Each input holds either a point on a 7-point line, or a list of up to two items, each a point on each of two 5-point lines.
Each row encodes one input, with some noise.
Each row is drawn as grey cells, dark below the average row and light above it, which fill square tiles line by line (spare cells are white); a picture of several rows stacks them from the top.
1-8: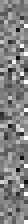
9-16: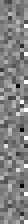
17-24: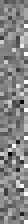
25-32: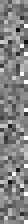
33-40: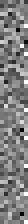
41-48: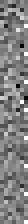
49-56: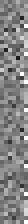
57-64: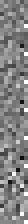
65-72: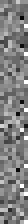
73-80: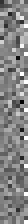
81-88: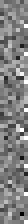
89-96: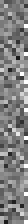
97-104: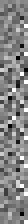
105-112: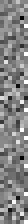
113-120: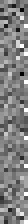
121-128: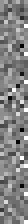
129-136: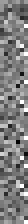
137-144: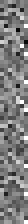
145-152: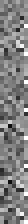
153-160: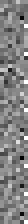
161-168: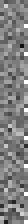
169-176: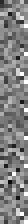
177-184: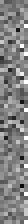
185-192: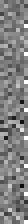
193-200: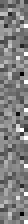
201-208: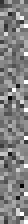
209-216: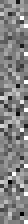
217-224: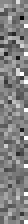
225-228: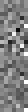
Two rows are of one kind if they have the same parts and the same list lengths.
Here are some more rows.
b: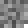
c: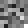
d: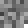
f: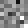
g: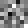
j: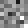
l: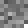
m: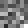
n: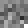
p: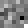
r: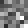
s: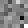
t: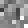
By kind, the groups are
b, d, l
c, f, g, j, m, r
n, p, s
t

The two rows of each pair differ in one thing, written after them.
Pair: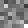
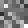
the place on one of the two 5-point lines in item 1 of the list
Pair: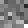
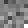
the place on one of the two 5-point lines in item 2 of the list
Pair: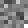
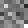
the place on one of the two 5-point lines in item 1 of the list
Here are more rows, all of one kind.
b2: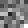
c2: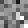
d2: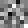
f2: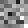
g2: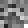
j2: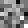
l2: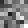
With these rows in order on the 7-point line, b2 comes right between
g2 and l2.
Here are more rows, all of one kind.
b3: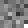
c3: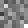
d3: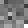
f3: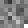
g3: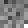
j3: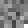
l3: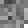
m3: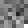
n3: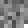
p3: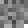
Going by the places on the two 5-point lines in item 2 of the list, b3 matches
j3 and m3.
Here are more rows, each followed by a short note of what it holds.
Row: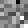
a point on a 7-point line
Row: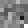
a list of one item
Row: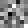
a point on a 7-point line
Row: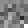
a list of one item
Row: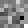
a list of one item
